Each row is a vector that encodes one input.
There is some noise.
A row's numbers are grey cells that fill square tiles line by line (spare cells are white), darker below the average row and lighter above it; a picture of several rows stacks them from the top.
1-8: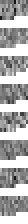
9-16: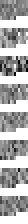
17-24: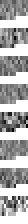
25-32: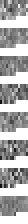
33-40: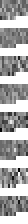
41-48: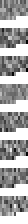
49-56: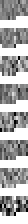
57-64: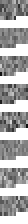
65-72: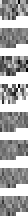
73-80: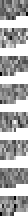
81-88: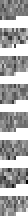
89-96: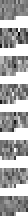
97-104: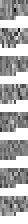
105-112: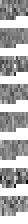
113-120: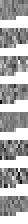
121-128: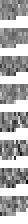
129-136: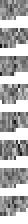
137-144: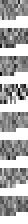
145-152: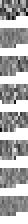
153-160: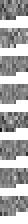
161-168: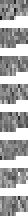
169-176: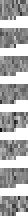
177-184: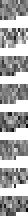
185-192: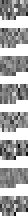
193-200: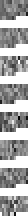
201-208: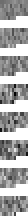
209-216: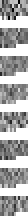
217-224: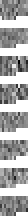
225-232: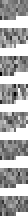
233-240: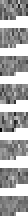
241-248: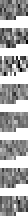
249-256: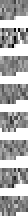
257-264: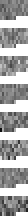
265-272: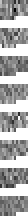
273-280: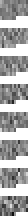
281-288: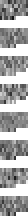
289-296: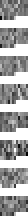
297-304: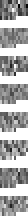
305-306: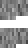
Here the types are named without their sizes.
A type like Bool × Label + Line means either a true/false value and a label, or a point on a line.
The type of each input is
Line.
